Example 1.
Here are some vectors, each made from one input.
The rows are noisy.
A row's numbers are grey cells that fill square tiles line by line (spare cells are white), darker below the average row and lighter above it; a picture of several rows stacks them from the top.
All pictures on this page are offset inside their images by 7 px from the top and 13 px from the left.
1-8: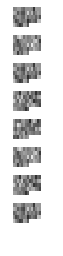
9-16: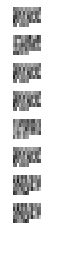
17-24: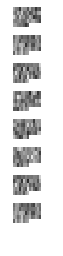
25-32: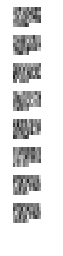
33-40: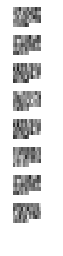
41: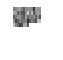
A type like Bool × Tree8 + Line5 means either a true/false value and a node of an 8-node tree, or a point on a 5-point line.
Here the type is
Label8.
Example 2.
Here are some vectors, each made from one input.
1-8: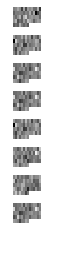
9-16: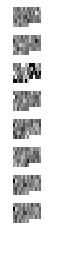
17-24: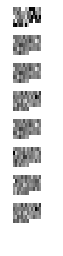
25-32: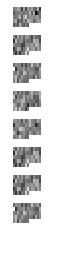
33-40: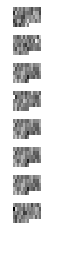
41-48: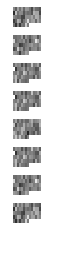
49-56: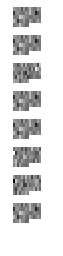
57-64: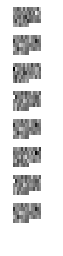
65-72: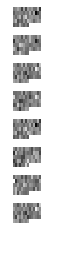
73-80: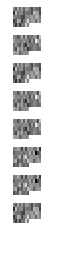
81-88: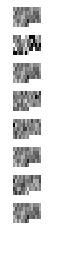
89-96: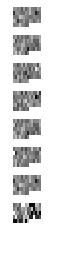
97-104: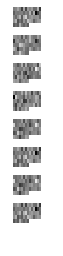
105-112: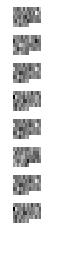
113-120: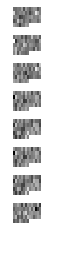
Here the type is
Bool × Bool × Bool + Unit.
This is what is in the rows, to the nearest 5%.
About 5% of them hold a fixed value. The rest hold three true/false values.
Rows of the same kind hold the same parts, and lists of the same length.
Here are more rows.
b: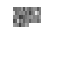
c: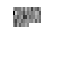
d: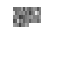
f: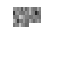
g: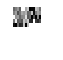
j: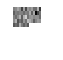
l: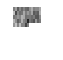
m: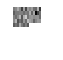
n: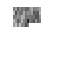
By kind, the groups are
b, c, d, f, j, l, m, n
g

